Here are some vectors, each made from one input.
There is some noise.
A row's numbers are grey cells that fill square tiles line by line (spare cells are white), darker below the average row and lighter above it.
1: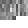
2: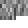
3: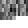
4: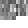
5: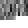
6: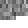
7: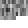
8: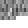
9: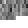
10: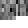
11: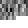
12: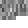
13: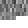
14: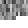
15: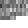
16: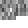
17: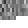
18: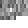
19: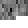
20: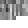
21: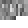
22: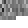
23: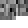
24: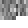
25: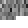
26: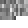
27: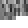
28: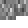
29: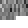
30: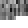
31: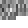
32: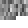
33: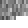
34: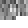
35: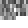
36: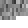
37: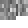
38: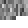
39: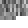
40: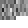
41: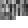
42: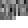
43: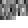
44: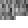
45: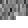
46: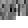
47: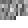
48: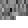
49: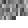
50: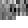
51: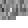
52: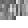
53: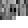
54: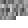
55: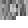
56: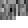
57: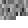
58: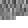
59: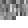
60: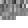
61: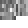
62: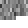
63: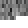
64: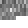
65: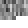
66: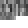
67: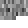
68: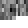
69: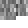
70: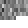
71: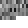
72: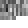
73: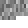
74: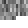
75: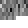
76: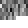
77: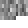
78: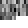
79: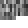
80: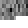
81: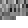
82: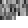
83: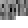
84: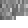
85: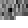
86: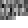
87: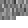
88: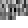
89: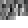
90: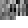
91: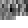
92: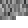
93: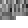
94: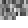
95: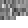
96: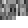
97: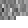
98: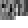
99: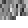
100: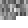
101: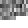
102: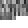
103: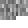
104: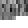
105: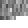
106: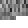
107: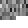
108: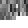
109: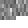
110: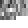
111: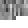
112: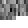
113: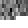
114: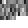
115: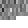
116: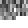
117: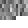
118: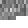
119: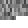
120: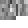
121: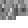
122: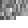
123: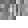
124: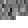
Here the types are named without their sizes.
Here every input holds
a true/false value, together with either a label, or a point on a line.
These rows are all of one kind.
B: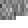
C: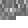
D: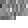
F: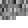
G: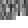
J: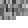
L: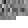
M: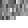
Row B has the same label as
D and M.
